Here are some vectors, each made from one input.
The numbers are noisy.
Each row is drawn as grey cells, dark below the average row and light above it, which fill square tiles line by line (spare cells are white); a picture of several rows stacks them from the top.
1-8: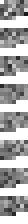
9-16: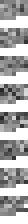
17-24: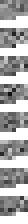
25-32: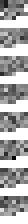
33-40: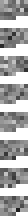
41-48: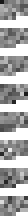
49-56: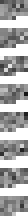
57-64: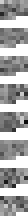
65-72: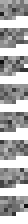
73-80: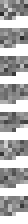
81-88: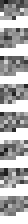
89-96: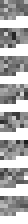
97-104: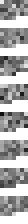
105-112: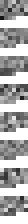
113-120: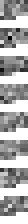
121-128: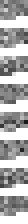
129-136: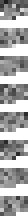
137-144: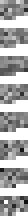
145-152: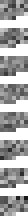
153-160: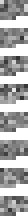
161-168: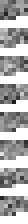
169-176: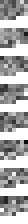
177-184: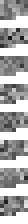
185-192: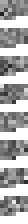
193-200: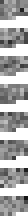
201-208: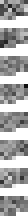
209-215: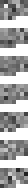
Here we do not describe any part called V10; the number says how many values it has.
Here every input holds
either a point on a 15-point line and a value of V10, or three true/false values.
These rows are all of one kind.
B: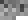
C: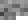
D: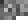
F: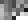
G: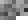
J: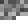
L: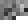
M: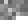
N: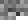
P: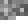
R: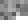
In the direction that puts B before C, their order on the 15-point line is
L, G, D, P, N, F, J, B, M, R, C.
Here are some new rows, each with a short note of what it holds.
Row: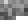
a point on a 15-point line and a value of V10
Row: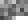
three true/false values
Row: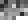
three true/false values
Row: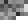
three true/false values
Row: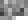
a point on a 15-point line and a value of V10
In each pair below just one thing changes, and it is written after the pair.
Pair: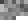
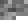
the value of V10
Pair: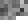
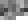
the value of V10
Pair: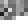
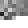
the value of V10
